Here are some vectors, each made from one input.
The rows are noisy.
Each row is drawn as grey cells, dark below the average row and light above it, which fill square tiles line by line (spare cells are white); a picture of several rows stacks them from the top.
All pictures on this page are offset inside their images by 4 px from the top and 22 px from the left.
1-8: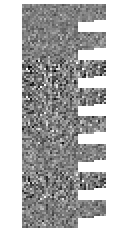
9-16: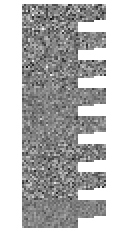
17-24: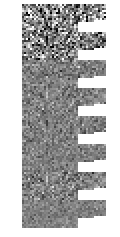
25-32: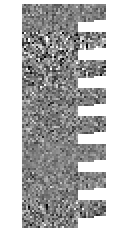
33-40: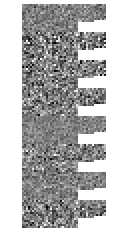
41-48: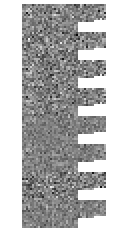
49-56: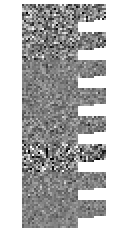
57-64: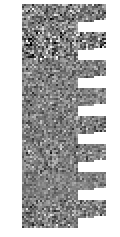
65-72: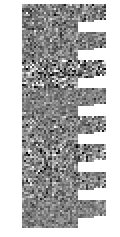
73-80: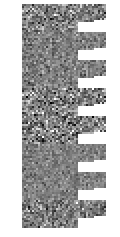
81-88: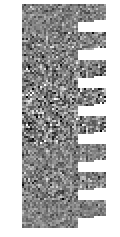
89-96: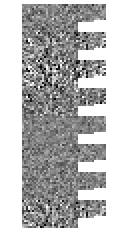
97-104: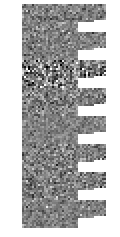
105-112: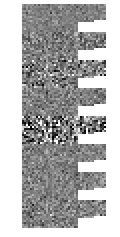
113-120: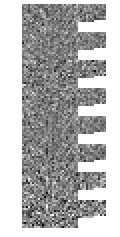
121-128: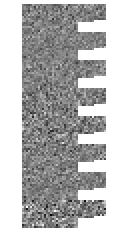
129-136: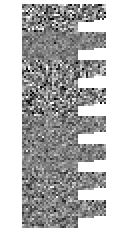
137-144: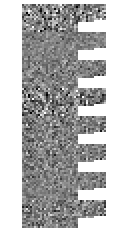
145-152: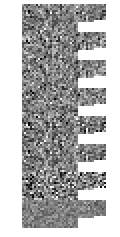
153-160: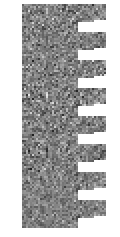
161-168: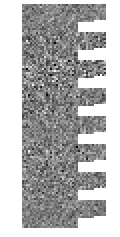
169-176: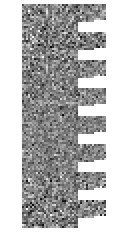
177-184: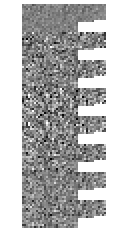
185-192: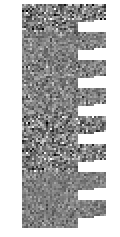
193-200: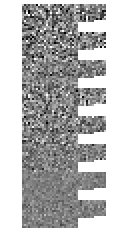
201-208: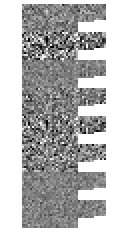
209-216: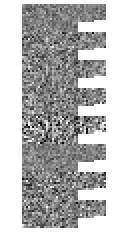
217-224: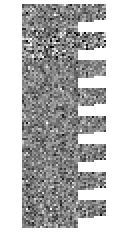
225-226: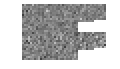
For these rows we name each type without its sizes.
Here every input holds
a node of a tree and a true/false value, together with either a point on a circle, or a fixed value.
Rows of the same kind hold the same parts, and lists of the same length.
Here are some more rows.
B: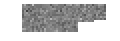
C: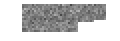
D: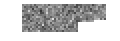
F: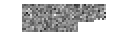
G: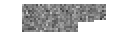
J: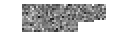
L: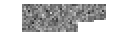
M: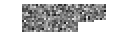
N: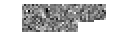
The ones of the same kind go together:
B, C, L
D, F, G, J, M, N

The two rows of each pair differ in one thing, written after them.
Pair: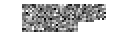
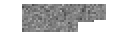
the place on the circle
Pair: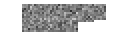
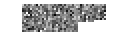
the node of the tree
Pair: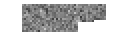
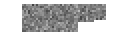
the true/false value
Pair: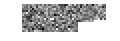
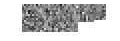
the node of the tree
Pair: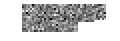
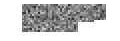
the true/false value
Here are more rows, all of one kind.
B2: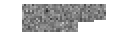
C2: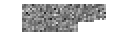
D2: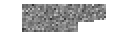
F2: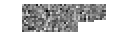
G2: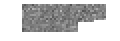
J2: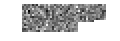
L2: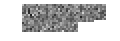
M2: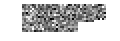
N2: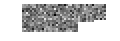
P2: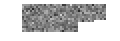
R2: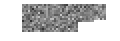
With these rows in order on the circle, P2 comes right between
L2 and M2.
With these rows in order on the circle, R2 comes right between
C2 and G2.
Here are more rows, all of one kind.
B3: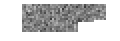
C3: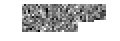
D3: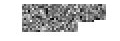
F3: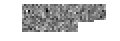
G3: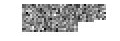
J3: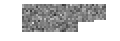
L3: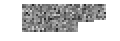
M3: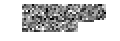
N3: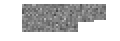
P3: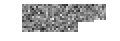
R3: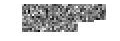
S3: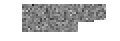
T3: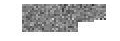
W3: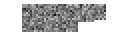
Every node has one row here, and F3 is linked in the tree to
G3, N3 and P3.
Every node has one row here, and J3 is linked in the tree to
B3.
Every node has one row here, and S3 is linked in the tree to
M3 and P3.
